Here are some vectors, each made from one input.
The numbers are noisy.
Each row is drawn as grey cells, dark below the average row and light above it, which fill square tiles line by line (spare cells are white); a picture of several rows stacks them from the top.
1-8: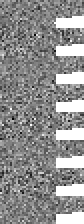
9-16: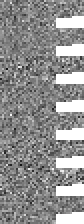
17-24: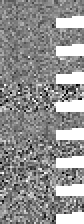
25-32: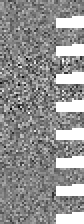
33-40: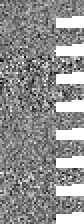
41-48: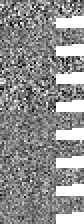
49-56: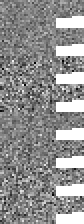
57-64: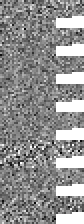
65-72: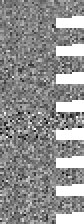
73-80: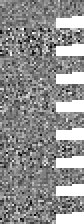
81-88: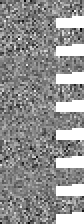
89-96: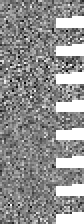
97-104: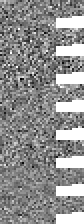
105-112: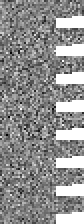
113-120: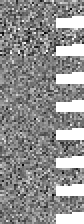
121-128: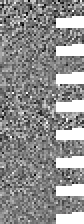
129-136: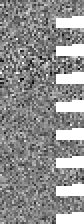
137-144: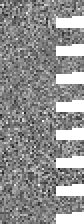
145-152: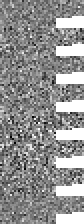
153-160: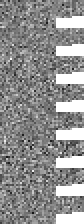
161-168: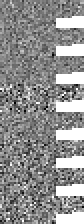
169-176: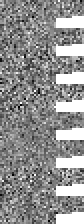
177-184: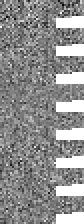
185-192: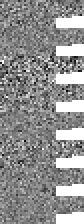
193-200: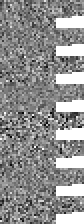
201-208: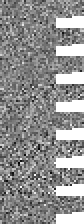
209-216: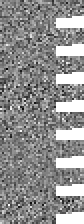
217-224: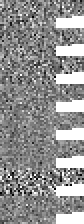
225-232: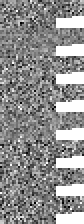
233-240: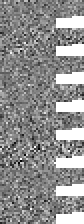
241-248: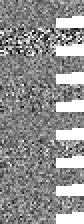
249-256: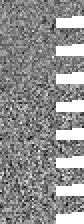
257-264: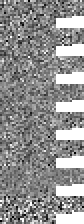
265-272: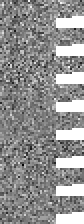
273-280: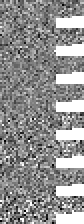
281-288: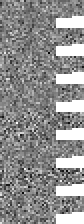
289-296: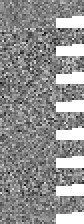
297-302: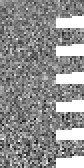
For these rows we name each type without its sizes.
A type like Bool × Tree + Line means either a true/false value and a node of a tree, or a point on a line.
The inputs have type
Circle + Label + Tree.
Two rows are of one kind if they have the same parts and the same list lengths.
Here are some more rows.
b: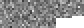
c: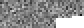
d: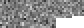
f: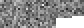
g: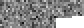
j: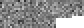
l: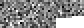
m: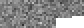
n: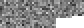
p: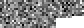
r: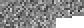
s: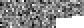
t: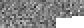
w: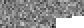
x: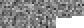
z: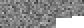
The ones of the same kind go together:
b, d, l, t, w, x
c, g, j, s
f, m, n, p, r, z

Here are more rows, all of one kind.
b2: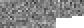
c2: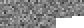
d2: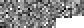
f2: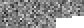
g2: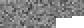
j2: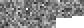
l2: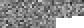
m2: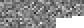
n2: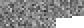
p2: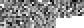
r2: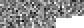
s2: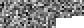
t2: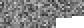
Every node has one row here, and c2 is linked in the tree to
f2, g2, l2 and m2.
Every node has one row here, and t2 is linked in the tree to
d2.
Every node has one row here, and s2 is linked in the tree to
d2.
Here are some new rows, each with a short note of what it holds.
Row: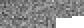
a point on a circle
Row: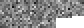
a node of a tree
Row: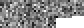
a label
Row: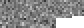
a point on a circle
